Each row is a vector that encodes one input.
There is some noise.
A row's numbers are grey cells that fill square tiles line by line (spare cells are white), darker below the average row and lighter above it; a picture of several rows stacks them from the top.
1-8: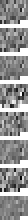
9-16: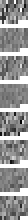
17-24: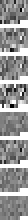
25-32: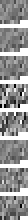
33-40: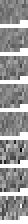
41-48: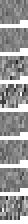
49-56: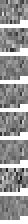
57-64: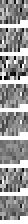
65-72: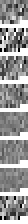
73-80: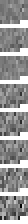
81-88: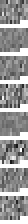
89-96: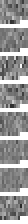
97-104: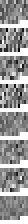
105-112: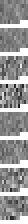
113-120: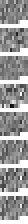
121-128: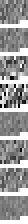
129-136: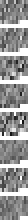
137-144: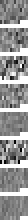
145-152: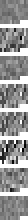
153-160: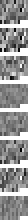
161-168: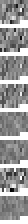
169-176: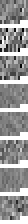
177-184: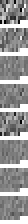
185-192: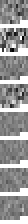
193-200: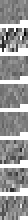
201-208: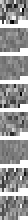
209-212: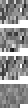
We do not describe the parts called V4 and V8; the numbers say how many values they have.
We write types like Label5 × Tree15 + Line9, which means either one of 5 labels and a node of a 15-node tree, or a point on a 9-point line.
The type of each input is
Circle5 + Line5 × V4 × V8.
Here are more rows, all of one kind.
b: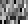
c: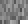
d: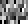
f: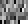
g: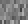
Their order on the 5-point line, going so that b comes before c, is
b, g, c, d, f.
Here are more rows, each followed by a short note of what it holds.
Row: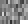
a point on a 5-point circle
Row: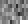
a point on a 5-point circle
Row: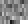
a point on a 5-point circle
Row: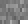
a point on a 5-point line, a value of V4 and a value of V8
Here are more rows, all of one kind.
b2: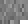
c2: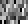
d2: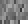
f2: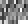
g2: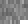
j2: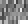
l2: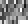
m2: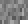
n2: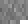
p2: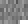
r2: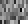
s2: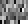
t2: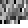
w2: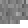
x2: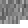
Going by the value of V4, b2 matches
n2, r2, t2 and x2.
